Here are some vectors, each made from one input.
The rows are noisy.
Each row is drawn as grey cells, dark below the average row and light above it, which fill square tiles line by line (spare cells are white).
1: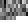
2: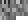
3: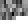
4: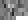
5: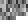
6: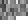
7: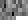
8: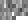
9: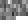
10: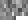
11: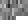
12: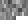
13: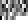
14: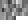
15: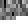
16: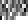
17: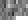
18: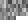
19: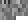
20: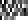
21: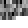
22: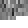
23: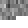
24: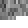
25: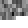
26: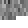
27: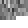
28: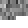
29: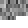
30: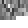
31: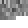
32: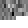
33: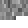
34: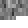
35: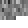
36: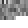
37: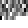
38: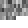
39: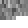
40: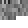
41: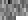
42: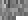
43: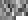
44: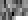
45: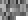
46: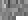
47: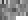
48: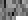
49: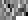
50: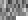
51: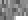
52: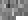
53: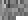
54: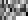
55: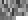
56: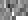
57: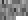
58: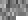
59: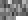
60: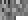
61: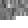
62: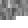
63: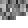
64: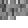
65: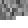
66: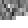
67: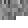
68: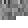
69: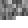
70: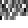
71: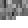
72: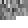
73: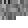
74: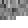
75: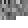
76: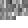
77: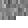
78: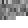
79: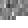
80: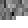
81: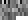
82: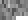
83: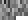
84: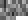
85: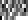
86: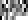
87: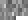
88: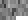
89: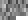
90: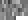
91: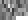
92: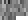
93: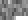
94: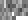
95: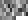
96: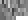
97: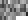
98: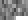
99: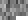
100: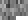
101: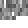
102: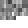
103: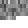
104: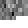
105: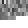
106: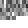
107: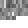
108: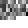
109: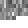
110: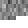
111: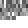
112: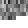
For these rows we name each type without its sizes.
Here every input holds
a list of points on a line.
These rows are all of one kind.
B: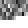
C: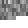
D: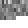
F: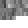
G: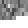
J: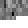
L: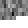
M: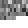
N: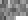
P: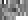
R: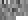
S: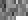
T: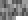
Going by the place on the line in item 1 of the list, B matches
D, M and P.
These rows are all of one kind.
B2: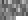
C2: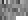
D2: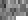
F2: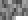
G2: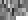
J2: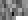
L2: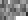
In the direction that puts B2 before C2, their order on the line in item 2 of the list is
G2, B2, J2, C2, D2, F2, L2.
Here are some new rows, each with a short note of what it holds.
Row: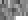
a list of two items
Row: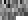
a list of one item
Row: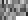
a list of two items
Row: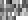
a list of one item
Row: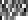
the empty list
